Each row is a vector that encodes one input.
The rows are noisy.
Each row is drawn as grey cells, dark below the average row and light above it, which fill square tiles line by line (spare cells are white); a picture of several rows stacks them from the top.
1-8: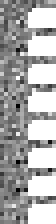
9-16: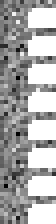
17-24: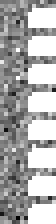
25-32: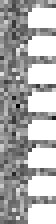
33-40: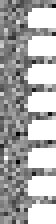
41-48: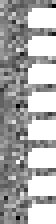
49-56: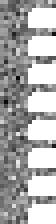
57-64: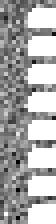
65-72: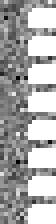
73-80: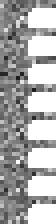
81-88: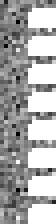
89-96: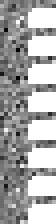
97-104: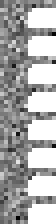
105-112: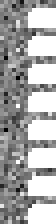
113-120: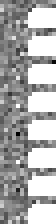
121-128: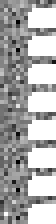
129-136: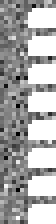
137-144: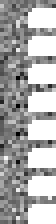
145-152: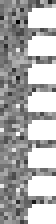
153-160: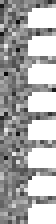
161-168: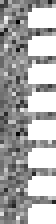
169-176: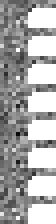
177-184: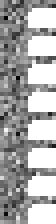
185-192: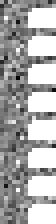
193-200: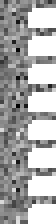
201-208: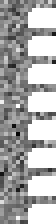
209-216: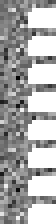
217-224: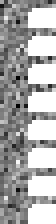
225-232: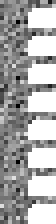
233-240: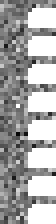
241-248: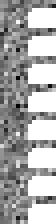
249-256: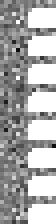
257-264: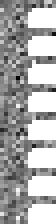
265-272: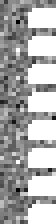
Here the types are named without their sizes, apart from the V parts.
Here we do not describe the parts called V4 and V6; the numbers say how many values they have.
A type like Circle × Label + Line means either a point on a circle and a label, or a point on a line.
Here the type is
Line × (Line + List(V4)) × (Tree + V6).
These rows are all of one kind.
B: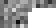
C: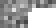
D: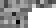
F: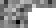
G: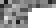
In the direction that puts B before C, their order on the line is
B, C, G, D, F.
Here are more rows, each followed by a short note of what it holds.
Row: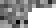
a point on each of two lines and a value of V6
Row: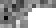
a point on each of two lines and a node of a tree
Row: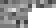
a point on a line and a value of V6, together with a list of two items
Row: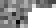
a point on each of two lines and a value of V6
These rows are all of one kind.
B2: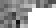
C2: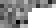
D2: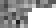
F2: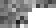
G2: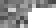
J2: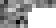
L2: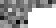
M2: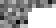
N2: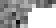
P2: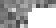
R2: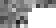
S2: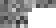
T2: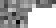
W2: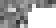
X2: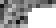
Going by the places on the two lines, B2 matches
C2, F2, P2 and R2.
